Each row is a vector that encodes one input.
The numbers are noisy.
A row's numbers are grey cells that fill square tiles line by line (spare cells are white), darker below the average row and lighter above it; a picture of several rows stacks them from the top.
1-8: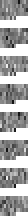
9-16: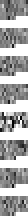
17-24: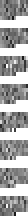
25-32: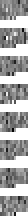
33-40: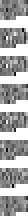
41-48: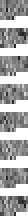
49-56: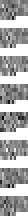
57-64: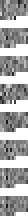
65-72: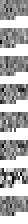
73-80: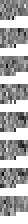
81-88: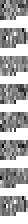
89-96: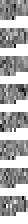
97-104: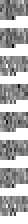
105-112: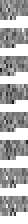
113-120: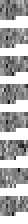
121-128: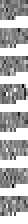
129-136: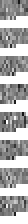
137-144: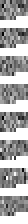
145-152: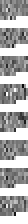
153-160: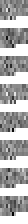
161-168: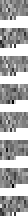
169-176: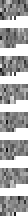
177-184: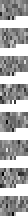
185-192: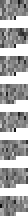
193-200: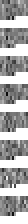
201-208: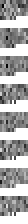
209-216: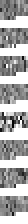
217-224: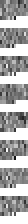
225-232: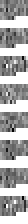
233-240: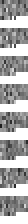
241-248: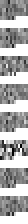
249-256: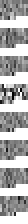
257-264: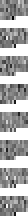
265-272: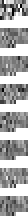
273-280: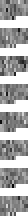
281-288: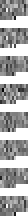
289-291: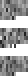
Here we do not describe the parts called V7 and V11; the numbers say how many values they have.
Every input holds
either a fixed value, or a node of a 10-node tree, or a true/false value, a value of V7 and a value of V11.
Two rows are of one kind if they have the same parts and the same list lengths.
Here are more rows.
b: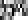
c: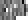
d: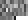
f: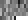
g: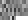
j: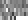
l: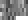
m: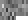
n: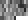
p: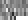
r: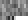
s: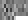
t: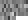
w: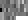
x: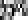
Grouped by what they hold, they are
b, x
c, d, f, j, n, p
g, l, m, r, s, t, w

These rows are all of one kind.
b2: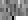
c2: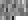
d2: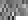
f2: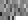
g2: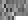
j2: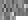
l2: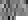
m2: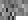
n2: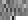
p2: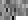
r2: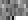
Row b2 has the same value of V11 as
n2 and p2.
